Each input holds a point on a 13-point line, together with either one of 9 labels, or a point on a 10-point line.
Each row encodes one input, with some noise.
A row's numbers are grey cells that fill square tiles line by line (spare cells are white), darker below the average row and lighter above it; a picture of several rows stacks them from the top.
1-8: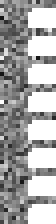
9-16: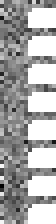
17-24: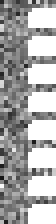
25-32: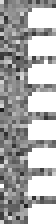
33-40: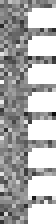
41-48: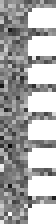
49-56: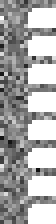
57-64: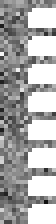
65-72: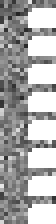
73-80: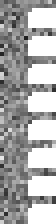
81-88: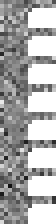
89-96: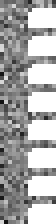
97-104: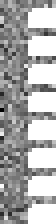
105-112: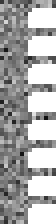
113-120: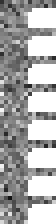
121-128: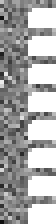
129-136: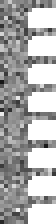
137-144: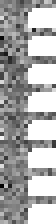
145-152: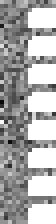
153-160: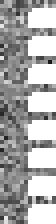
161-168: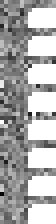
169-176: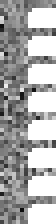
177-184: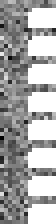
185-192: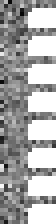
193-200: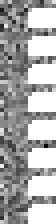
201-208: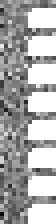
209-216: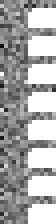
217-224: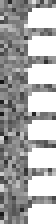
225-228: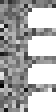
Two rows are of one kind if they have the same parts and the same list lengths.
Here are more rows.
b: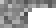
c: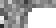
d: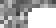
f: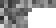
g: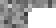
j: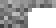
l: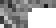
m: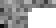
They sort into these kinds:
b, c, g, j, m
d, f, l

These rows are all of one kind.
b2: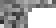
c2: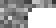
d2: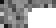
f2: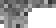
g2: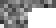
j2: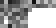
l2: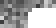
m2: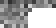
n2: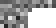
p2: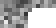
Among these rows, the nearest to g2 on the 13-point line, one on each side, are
b2 and d2.
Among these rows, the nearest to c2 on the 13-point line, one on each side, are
m2 and p2.
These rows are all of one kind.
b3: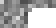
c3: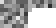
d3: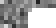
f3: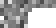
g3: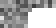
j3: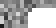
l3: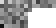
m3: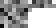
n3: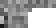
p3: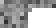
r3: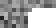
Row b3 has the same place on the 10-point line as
c3 and d3.
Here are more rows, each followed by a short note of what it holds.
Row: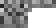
one of 9 labels and a point on a 13-point line
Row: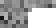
a point on a 10-point line and a point on a 13-point line
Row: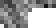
one of 9 labels and a point on a 13-point line
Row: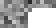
a point on a 10-point line and a point on a 13-point line
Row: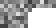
a point on a 10-point line and a point on a 13-point line
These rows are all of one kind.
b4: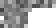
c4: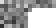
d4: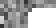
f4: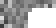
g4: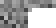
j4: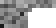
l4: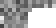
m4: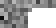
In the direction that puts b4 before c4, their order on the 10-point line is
b4, d4, l4, j4, f4, c4, g4, m4.
